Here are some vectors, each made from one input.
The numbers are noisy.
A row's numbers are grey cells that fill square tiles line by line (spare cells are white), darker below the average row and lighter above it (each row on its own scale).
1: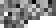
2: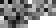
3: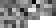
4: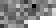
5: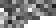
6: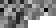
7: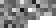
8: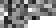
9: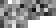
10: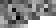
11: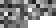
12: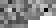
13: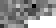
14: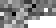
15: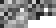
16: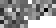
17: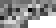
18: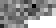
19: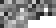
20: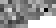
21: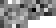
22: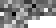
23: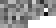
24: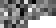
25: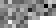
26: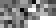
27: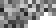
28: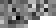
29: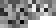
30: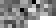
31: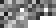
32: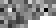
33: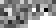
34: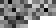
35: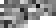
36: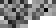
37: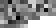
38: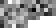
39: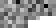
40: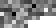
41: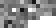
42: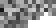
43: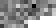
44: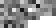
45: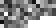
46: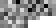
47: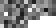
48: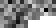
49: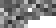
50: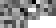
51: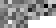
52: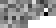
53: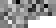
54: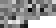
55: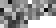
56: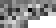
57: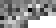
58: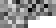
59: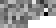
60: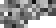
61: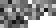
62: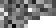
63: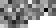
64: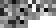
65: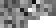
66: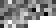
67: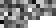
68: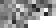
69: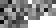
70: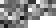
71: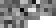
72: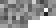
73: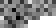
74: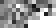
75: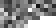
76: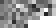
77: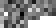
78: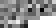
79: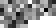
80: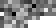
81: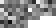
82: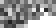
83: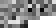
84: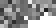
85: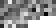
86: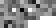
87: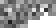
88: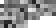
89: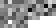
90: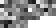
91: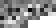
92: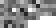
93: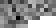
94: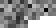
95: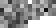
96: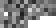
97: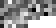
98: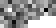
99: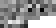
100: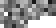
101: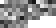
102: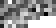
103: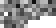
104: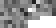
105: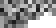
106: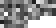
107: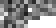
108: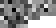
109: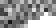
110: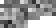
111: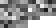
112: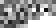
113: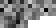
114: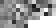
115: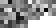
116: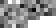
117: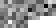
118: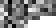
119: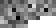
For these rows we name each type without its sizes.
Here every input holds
either a point on a circle, or a point on a line and a true/false value.
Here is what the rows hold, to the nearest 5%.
About 35% of them hold a point on a circle. The rest hold a point on a line and a true/false value.
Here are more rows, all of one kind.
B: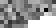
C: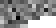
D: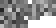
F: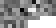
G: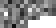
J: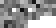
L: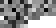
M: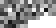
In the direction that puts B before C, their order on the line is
F, J, M, B, D, G, L, C.
